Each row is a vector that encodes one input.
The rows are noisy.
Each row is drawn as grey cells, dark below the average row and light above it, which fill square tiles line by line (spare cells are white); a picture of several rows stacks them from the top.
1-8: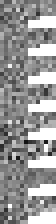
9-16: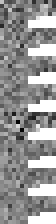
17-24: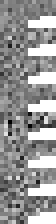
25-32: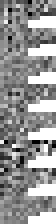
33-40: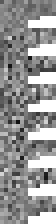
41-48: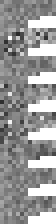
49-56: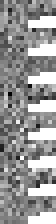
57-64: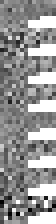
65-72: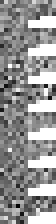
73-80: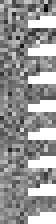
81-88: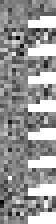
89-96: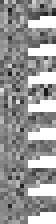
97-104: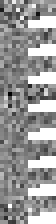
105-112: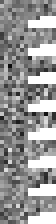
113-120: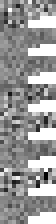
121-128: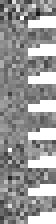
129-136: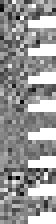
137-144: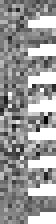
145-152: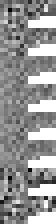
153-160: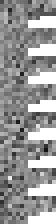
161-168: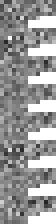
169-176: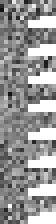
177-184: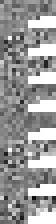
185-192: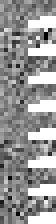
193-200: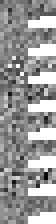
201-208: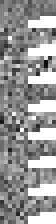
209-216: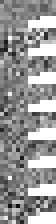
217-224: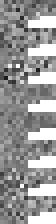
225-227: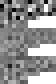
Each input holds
either two labels (each one of 5), or one of 9 labels.
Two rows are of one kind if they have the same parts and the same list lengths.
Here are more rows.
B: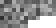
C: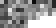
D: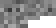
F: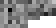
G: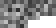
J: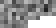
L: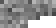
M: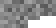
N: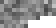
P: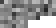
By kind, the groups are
B, C
D, F, G, J, L, M, N, P

